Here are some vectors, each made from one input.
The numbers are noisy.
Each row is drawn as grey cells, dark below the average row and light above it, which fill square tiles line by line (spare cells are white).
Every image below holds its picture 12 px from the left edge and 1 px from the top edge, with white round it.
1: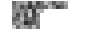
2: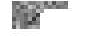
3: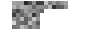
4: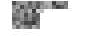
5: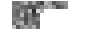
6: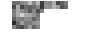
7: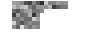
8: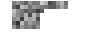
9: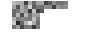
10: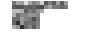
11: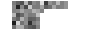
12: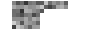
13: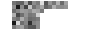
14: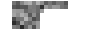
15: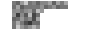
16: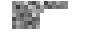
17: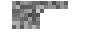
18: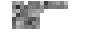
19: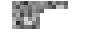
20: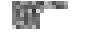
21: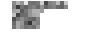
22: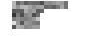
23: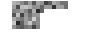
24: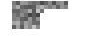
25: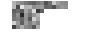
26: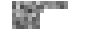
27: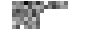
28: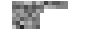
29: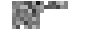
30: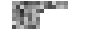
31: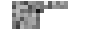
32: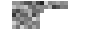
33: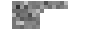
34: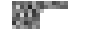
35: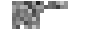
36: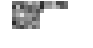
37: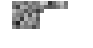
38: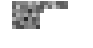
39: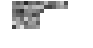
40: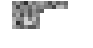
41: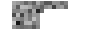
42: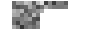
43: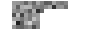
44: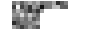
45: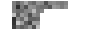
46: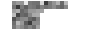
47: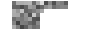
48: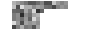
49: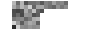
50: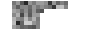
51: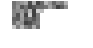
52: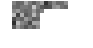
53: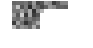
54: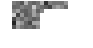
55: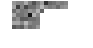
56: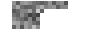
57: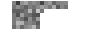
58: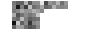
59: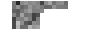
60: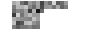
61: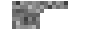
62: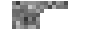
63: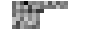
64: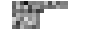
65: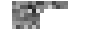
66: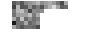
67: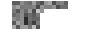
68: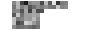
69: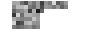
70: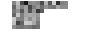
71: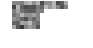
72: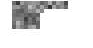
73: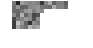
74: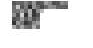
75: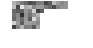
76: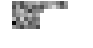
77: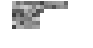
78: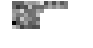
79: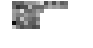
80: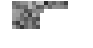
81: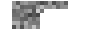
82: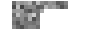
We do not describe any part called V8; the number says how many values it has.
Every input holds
a point on a 5-point line, together with either a point on a 5-point line, or a value of V8.
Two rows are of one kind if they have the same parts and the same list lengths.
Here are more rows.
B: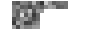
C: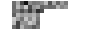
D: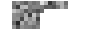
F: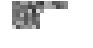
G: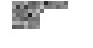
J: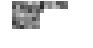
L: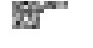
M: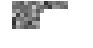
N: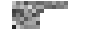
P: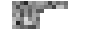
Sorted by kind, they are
B, F, G, J, M
C, D, L, N, P

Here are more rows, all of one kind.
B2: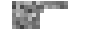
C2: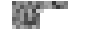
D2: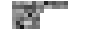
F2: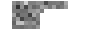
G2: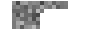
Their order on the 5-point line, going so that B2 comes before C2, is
B2, D2, F2, G2, C2.
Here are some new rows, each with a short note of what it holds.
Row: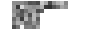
a point on each of two 5-point lines
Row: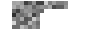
a point on each of two 5-point lines
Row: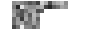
a point on each of two 5-point lines
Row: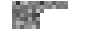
a point on a 5-point line and a value of V8
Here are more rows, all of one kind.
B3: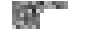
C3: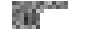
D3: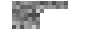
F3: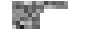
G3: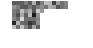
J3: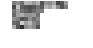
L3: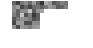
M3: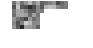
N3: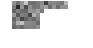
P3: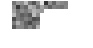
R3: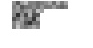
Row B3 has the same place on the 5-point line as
C3, G3 and L3.
